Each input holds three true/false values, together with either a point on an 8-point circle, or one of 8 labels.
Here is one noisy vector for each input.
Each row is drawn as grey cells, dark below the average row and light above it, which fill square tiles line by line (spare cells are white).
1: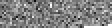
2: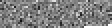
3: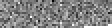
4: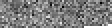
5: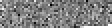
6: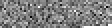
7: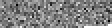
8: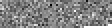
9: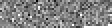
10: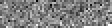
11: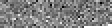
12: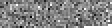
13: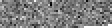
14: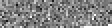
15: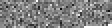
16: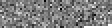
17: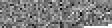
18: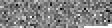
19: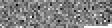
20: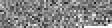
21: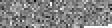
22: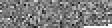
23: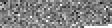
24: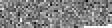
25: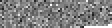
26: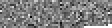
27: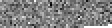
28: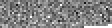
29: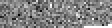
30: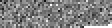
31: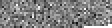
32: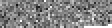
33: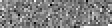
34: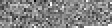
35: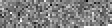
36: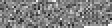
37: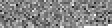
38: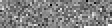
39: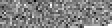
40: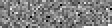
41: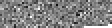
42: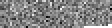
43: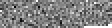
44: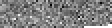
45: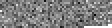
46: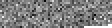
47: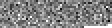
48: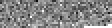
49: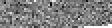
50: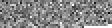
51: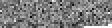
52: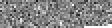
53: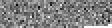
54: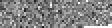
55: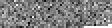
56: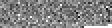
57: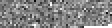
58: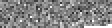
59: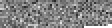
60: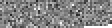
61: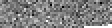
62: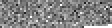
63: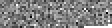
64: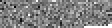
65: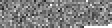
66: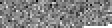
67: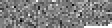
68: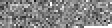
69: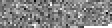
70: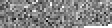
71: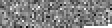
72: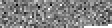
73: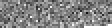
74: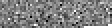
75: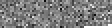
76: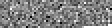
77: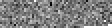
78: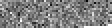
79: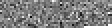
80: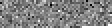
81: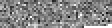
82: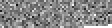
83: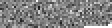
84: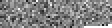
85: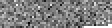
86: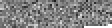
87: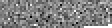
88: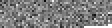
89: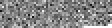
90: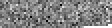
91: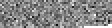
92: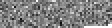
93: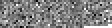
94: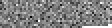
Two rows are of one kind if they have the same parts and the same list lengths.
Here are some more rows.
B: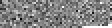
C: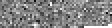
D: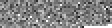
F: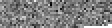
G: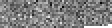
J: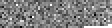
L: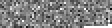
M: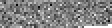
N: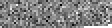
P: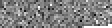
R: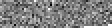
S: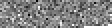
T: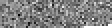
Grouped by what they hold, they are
B, C, J, L, N, P, S, T
D, F, G, M, R

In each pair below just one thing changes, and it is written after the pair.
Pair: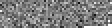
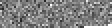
one of the three true/false values
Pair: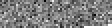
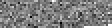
one of the three true/false values
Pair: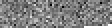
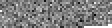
one of the three true/false values
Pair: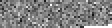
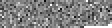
the place on the 8-point circle
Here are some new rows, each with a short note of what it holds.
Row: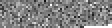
a point on an 8-point circle and three true/false values
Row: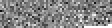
one of 8 labels and three true/false values
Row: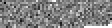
a point on an 8-point circle and three true/false values
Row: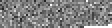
a point on an 8-point circle and three true/false values
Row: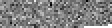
a point on an 8-point circle and three true/false values
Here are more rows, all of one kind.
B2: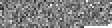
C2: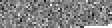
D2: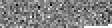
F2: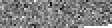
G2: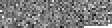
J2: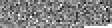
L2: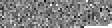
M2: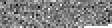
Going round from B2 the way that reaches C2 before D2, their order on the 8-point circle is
B2, J2, M2, C2, L2, F2, G2, D2.
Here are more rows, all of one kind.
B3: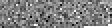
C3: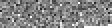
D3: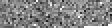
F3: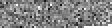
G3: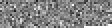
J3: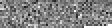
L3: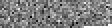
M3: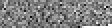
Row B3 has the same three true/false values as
L3 and M3.
